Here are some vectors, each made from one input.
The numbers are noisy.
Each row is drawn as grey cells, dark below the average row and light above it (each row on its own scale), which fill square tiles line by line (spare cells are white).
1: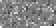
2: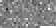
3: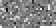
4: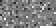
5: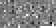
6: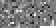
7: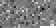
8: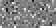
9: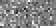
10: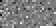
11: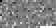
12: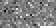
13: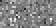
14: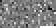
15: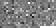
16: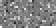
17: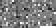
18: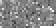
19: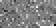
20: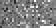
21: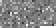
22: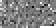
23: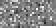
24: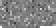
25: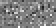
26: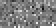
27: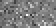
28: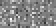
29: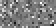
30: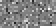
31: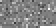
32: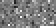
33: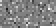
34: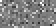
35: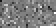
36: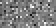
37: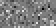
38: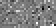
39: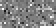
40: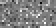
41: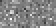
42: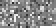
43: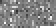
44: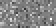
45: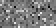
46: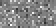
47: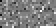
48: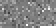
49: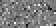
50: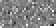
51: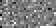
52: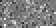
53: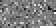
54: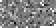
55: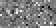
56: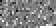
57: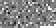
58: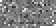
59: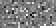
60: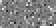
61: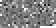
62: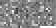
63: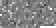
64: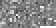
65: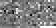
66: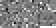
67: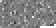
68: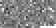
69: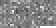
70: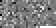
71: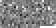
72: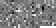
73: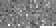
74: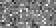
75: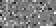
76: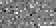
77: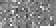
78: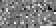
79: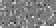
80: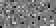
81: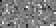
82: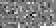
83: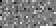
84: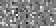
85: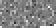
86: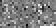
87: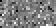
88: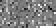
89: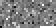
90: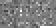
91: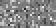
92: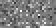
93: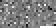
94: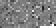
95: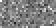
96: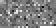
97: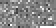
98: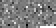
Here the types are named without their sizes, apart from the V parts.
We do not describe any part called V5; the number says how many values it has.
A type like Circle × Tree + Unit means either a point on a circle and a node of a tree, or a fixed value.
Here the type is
(Line + V5) × (Tree + Unit).
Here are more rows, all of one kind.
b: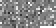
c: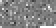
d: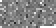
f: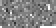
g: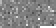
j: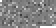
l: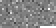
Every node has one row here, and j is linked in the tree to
d.
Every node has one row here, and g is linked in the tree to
b and c.
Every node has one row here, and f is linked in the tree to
c and l.
